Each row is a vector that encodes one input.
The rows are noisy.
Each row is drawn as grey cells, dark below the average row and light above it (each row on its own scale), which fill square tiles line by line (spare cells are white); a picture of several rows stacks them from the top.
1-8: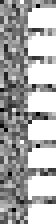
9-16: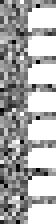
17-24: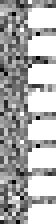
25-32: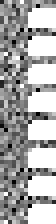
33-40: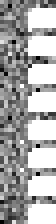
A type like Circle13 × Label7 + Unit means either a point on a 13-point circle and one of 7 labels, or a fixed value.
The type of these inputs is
Label8.
